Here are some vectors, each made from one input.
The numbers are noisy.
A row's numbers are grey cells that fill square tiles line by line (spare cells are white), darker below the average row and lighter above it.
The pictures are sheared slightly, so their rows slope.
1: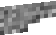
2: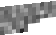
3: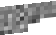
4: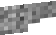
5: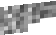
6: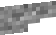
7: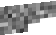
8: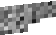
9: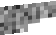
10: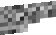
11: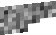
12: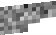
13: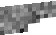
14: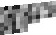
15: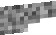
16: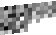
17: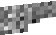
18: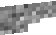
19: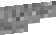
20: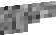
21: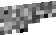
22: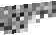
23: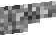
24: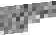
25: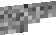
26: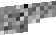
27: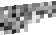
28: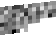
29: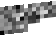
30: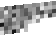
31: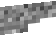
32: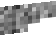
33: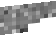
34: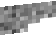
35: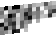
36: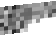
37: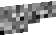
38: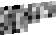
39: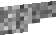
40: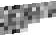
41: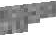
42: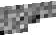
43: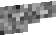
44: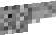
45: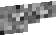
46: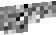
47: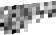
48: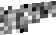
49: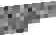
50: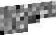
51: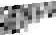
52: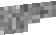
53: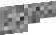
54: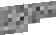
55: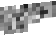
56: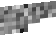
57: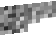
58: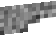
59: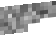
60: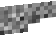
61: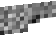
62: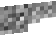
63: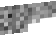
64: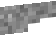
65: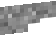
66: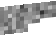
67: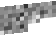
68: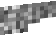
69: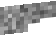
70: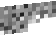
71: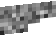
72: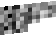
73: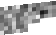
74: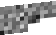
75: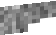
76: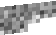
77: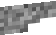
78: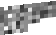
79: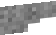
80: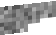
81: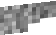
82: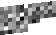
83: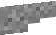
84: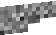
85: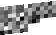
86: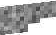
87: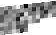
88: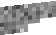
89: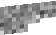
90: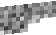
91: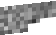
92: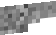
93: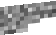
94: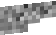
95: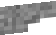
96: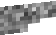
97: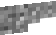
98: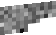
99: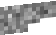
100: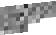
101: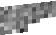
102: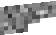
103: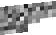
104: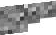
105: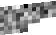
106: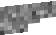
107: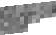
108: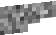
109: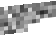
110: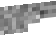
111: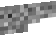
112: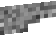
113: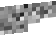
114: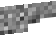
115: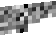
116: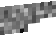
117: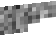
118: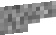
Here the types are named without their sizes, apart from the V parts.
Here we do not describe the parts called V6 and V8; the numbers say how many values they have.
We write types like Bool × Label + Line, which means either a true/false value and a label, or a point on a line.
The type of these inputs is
Bool × (Line + V8) × V6.
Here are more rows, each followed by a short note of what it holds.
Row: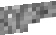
a point on a line, a true/false value and a value of V6
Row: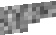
a point on a line, a true/false value and a value of V6
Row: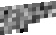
a point on a line, a true/false value and a value of V6
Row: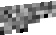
a true/false value, a value of V6 and a value of V8
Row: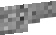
a true/false value, a value of V6 and a value of V8
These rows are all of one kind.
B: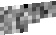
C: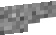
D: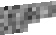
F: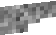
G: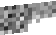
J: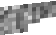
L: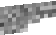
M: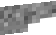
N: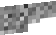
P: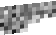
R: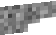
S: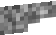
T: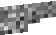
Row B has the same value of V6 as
J and L.
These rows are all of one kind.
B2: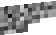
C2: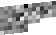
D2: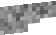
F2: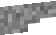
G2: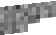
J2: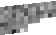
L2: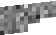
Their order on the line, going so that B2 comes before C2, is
J2, B2, L2, G2, D2, F2, C2.
